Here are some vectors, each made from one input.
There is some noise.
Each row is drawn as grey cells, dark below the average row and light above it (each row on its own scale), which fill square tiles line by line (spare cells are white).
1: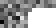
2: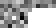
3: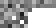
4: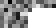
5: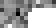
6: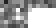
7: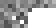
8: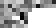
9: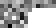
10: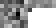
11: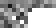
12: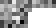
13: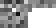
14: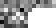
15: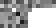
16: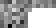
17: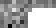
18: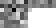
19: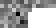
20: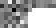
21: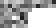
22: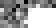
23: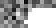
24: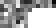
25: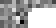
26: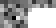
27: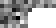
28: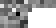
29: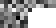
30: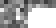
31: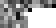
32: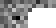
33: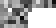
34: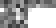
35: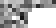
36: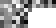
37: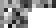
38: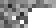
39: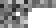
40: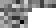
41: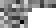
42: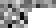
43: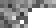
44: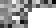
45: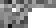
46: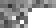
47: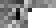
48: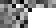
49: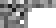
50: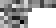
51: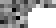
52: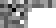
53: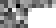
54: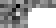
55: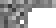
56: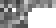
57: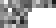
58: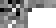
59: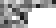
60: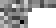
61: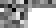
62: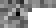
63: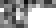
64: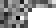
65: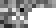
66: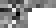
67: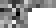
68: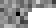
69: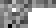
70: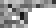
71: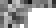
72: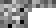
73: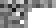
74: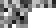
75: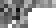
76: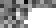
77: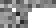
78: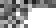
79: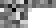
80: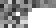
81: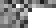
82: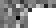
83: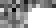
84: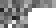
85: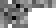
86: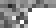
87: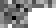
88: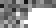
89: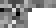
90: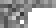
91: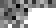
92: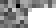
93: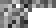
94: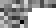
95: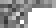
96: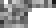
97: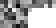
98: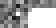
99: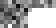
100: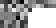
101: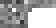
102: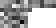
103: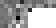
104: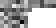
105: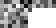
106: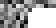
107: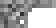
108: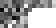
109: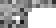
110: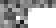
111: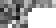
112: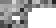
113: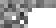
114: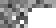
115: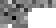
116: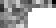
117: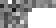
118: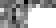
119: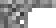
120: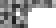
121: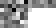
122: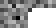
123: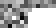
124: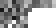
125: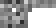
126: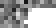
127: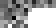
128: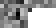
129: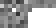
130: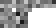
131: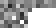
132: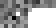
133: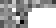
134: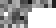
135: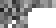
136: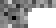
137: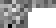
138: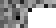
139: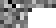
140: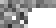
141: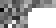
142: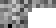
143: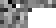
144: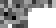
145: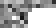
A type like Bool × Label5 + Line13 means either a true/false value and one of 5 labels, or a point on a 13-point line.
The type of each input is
List3(Line7).
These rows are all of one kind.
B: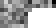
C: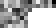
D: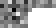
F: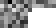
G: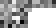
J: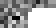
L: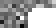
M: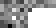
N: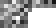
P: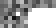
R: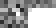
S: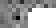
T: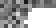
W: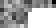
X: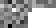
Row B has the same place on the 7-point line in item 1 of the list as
C, G, N and W.
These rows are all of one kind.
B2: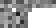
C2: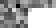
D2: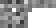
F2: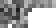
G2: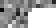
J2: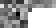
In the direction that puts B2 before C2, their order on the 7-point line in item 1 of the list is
G2, B2, D2, J2, F2, C2.
